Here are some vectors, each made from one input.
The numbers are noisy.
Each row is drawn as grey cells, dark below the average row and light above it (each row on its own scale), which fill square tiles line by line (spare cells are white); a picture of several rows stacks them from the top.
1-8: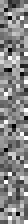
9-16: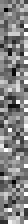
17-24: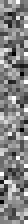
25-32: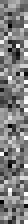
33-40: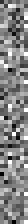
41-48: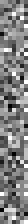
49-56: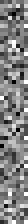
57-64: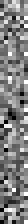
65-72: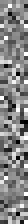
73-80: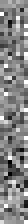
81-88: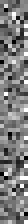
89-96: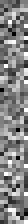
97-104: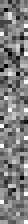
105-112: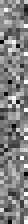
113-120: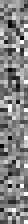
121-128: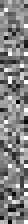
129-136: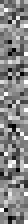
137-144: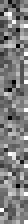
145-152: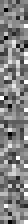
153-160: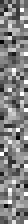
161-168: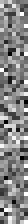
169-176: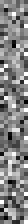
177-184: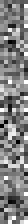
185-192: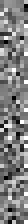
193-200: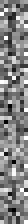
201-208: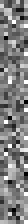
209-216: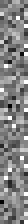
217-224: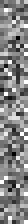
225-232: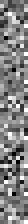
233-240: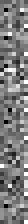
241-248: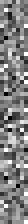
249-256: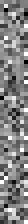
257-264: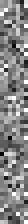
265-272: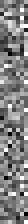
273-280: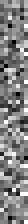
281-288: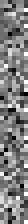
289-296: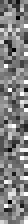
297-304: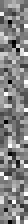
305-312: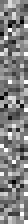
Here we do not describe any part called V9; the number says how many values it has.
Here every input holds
a list of up to two items, each one of 12 labels and a value of V9.
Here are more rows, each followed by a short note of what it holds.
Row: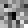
a list of two items
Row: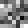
a list of two items
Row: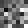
a list of one item
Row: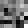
the empty list
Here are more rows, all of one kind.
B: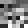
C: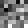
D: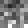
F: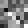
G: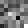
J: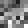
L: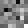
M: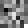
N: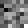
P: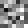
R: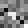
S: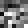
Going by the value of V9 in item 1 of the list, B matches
G, N and S.
